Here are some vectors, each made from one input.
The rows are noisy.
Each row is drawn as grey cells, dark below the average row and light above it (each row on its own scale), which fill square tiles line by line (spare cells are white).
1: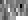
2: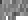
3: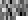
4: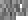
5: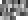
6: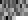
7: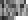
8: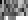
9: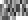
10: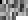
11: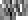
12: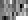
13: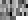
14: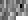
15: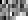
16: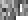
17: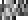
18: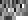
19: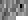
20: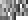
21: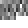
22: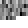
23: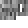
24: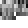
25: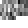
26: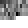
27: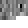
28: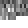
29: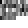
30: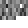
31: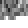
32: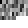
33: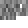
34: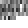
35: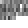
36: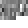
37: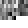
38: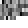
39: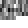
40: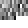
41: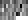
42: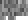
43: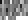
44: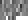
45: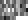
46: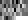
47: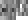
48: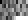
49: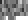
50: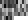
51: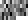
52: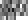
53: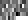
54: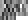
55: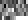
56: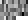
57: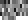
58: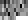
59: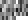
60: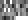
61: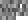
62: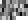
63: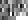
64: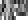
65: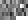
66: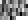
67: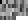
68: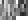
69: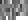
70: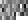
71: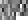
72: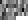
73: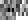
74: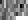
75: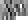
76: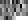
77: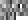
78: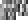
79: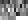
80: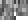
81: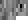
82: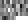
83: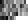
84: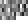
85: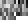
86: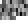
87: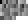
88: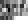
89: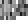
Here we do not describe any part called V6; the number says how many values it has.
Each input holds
a point on a 7-point line, together with either three true/false values, or a value of V6.
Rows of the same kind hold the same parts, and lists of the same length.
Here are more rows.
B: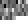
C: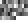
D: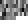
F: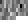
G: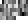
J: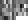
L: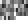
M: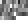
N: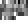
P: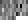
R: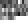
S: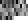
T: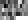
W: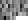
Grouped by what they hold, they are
B, D, F, J, P, R, S, T, W
C, G, L, M, N

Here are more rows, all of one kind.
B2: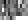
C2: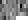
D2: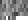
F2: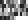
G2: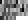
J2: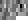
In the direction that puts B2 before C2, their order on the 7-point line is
G2, B2, F2, J2, D2, C2.
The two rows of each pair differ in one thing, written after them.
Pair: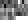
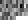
the value of V6
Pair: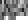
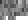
the place on the 7-point line
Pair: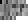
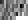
the value of V6
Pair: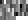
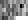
the value of V6
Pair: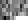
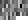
the value of V6
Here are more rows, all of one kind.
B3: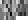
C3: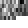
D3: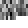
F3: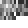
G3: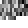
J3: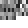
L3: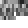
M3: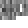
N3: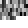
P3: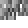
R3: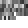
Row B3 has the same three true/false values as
C3 and D3.
